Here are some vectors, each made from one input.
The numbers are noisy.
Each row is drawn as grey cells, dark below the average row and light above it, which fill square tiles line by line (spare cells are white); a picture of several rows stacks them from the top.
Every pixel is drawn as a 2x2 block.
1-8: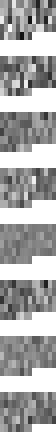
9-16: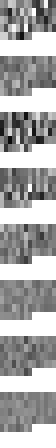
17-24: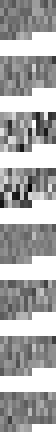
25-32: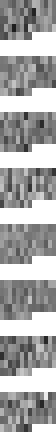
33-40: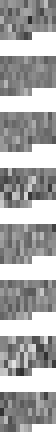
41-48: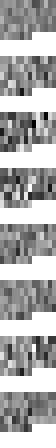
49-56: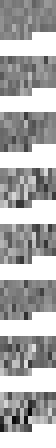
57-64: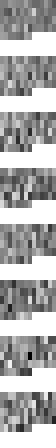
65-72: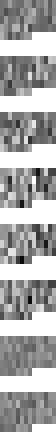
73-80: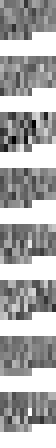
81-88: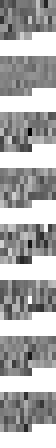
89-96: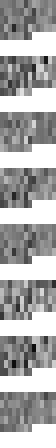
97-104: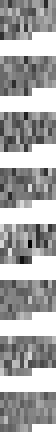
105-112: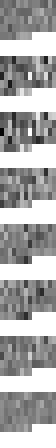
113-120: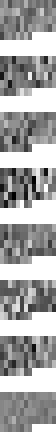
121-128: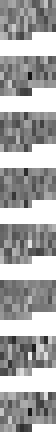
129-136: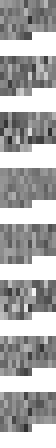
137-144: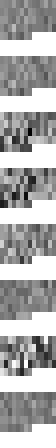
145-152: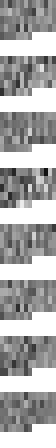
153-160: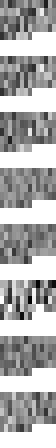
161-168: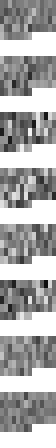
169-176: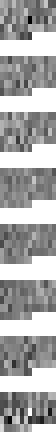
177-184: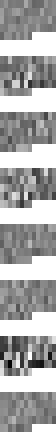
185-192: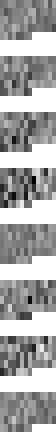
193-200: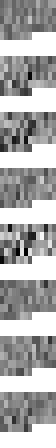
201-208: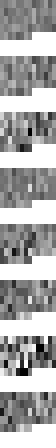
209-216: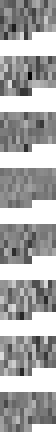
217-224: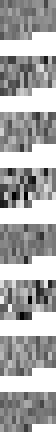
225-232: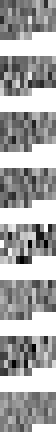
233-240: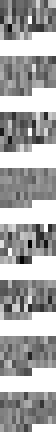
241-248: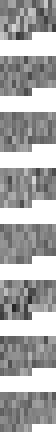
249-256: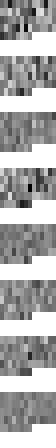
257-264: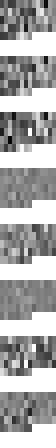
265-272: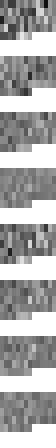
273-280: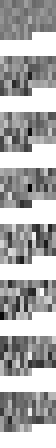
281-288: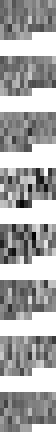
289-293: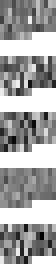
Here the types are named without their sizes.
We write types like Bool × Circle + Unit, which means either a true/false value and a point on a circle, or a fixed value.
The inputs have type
Bool × Line + Circle.
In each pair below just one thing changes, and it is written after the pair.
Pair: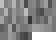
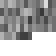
the true/false value
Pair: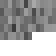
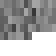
the place on the line
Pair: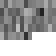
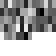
the place on the line
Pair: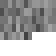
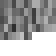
the place on the line
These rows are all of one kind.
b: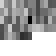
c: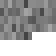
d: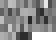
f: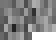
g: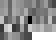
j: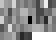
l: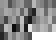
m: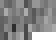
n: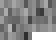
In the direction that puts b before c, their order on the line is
j, b, l, d, f, c, g, n, m.
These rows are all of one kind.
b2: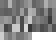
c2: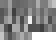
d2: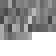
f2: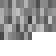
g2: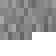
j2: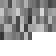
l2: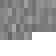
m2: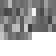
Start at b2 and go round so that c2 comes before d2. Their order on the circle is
b2, c2, g2, l2, f2, j2, m2, d2.
